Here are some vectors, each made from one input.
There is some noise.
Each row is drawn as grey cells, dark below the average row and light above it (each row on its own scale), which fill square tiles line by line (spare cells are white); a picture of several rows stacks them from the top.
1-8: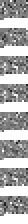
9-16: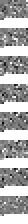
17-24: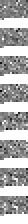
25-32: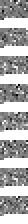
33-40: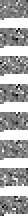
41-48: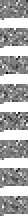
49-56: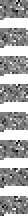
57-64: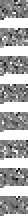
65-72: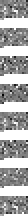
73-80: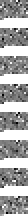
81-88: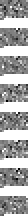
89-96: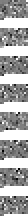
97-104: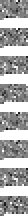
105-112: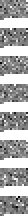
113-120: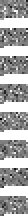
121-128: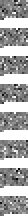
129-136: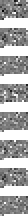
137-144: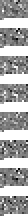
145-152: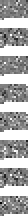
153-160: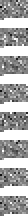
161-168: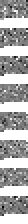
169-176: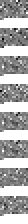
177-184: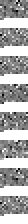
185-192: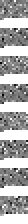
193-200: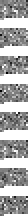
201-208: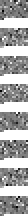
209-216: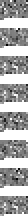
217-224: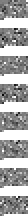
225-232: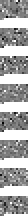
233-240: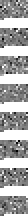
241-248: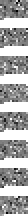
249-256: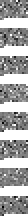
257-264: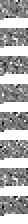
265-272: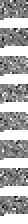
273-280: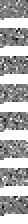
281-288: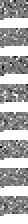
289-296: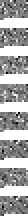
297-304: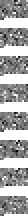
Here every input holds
a point on an 8-point circle and a true/false value.
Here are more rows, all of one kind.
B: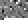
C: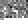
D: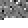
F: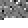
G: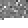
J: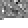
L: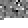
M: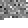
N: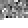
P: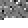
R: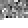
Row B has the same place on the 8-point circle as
D, F, G and P.
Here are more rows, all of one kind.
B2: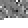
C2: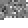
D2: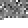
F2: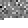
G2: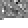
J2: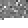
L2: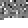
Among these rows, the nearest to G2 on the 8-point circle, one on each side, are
B2 and C2.
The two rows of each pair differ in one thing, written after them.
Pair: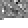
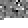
the true/false value
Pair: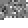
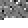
the place on the 8-point circle
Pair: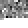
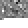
the place on the 8-point circle
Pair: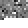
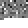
the place on the 8-point circle
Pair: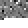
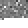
the true/false value
